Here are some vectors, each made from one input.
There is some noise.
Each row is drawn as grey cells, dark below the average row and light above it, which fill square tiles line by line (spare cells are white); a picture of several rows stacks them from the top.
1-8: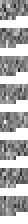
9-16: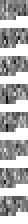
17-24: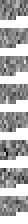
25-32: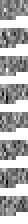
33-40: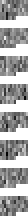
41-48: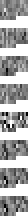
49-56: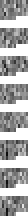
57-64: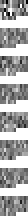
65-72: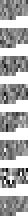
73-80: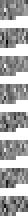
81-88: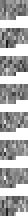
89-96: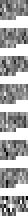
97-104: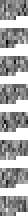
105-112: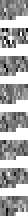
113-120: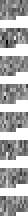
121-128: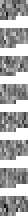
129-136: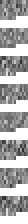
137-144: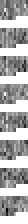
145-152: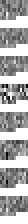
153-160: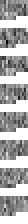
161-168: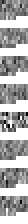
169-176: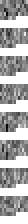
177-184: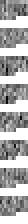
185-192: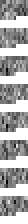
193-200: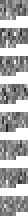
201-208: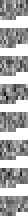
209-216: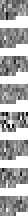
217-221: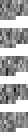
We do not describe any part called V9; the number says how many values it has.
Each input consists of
a list of up to two items, each a true/false value and a value of V9.
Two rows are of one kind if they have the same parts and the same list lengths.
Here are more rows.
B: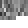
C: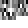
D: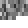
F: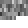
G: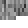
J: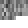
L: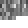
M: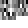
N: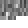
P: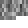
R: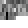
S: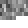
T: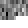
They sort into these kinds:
B, F, G, J, L, N, P, S
C, M
D, R, T

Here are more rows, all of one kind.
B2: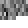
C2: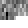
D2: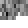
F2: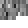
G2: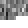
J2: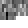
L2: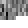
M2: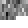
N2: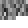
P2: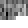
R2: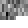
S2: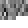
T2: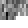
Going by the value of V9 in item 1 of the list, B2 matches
G2, L2, N2 and S2.
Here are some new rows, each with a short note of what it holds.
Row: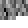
a list of one item
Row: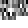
the empty list
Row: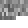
a list of two items
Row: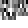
the empty list
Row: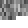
a list of two items
